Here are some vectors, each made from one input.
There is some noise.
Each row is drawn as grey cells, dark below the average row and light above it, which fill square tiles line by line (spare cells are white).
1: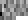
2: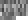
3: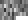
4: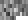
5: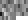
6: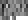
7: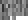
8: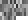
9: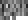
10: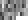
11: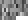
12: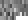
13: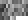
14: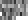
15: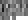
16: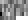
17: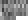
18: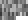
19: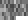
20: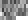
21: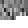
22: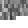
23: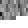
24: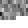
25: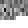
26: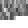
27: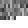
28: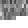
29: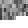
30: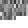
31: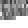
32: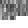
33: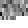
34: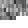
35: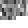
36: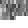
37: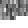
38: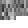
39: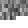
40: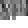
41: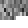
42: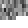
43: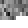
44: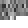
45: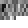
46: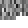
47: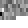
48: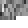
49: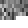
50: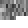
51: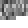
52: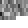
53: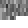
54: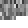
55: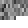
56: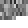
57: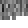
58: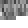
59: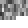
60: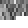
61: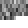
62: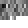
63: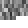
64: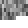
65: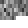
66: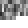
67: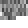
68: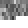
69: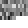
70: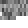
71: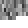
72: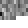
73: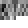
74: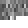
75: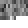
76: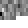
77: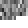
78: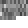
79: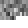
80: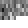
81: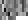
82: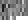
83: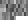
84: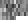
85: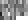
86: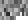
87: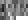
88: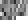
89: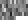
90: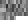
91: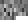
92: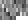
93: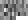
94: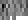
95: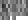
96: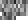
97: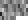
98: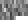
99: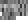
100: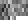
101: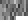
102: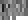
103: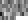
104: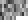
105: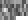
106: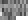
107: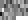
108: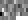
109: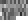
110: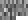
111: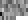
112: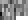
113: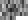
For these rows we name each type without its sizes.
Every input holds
a label, together with either a label, or a point on a line.
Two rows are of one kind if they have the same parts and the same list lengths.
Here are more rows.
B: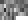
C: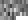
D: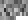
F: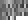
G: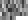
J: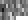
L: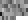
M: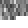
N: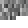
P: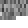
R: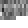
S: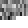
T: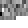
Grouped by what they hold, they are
B, C, D, L, M, P, R
F, G, J, N, S, T

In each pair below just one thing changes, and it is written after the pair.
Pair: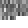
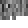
the label
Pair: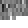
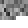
the label
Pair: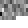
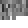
the label
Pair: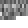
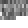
the place on the line
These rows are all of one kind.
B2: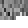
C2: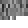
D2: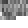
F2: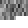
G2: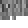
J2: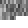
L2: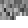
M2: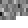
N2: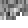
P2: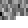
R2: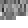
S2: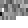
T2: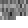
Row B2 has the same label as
L2 and N2.
